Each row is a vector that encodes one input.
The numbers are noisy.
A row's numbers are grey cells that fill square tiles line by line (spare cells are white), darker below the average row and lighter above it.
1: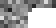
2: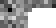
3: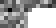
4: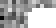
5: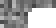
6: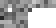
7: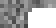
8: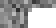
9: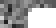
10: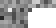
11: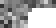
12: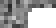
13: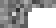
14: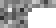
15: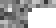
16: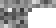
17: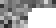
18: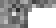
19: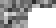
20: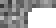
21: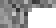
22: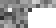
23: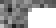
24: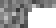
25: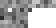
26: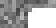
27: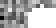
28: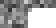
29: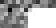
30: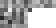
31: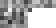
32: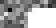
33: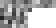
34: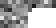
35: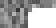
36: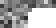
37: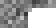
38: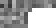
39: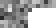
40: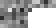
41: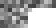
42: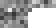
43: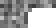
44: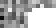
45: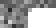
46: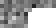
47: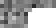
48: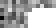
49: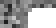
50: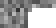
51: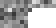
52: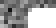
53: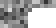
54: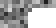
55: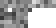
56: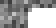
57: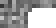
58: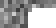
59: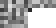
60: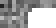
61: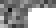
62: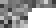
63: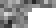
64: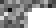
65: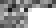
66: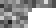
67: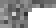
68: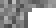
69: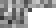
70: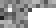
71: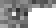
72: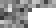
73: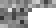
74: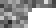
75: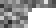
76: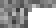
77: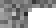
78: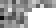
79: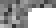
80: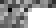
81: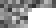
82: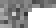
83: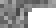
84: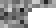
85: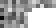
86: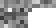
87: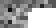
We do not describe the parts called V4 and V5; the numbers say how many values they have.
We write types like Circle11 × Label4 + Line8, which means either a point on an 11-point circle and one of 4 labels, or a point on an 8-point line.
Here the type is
(Bool × V5 + V4) × (Circle6 + Unit).
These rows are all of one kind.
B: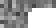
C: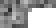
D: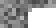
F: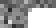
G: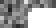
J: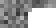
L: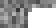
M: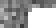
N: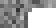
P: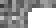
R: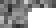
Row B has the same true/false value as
D, F, J and M.
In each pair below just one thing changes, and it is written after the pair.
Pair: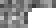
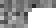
the true/false value
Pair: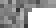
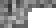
the place on the 6-point circle
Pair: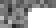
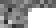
the value of V5
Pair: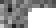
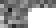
the value of V5
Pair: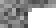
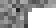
the true/false value
